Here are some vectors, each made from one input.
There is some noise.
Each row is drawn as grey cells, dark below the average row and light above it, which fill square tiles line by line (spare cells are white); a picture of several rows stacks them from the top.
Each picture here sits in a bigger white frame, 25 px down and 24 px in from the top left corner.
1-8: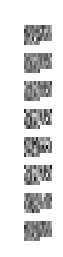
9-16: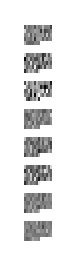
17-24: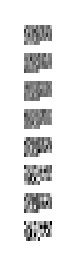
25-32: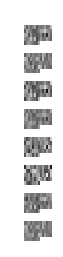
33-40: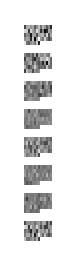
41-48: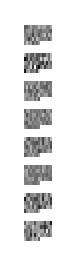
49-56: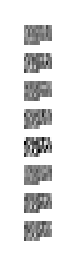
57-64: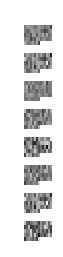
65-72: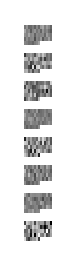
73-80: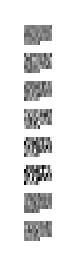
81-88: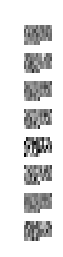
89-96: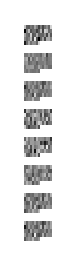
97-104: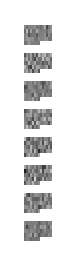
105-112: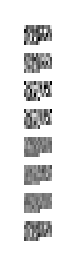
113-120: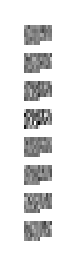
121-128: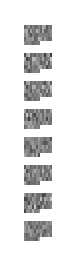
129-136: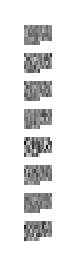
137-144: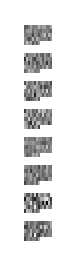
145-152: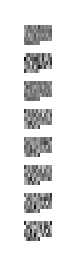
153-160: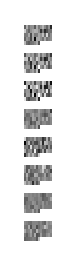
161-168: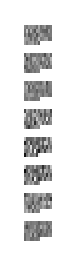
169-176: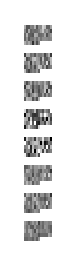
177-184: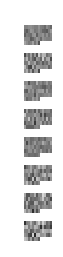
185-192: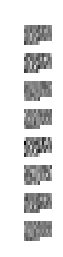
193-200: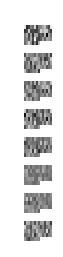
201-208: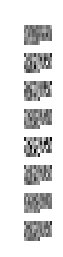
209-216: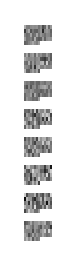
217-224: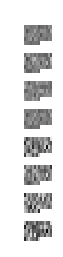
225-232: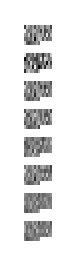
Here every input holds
either a point on a 5-point line and a true/false value, or a list of up to three points on an 8-point line.
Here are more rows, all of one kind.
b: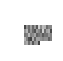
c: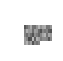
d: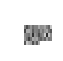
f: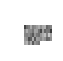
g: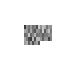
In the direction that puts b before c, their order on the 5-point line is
f, b, c, g, d.
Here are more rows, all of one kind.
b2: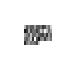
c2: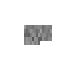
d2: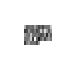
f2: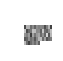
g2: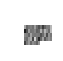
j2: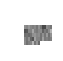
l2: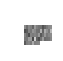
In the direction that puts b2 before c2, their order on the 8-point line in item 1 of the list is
f2, b2, d2, g2, l2, c2, j2.
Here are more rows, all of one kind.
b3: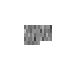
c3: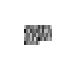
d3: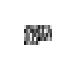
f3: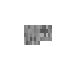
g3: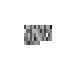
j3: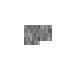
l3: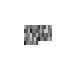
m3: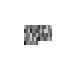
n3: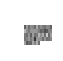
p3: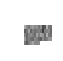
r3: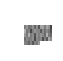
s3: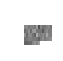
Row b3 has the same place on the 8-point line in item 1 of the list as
g3, l3, m3 and r3.
